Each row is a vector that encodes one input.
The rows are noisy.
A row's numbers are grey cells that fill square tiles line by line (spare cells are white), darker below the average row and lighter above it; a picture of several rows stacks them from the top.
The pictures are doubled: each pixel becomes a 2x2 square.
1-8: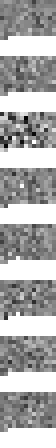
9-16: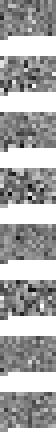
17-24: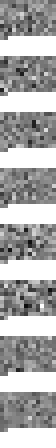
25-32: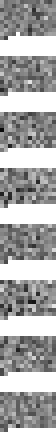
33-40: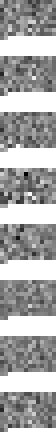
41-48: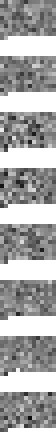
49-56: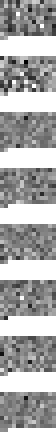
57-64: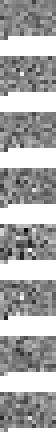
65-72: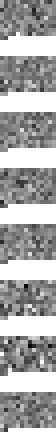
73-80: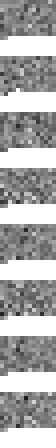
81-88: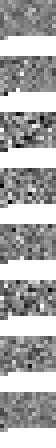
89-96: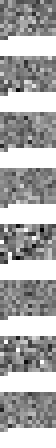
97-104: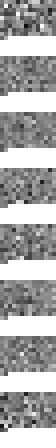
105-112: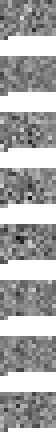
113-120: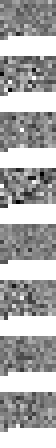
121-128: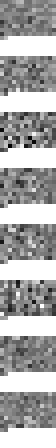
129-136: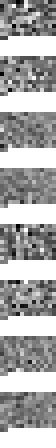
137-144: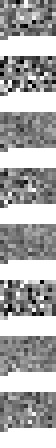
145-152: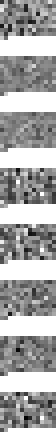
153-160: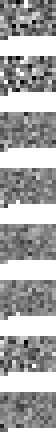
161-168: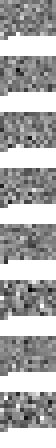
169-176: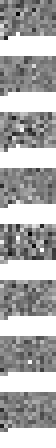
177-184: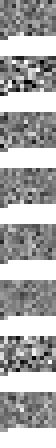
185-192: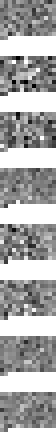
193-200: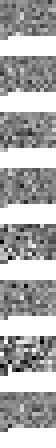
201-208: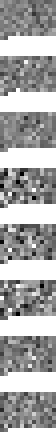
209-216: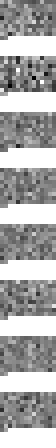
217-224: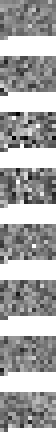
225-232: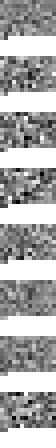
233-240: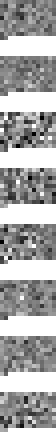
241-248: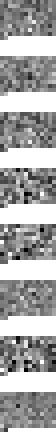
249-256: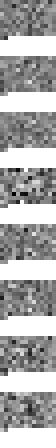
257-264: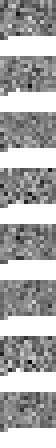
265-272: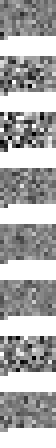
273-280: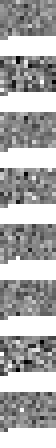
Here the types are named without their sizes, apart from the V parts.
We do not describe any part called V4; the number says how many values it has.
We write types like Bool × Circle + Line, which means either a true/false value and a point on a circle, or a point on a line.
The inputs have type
Circle × ((Circle + Unit) × (Label + Line) + V4) × (Tree + Unit).
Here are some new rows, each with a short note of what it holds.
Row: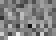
a point on each of two circles, a label and a node of a tree
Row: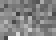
a point on a circle, a label and a node of a tree
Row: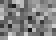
a point on each of two circles and a point on a line
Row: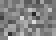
a point on a circle and a label
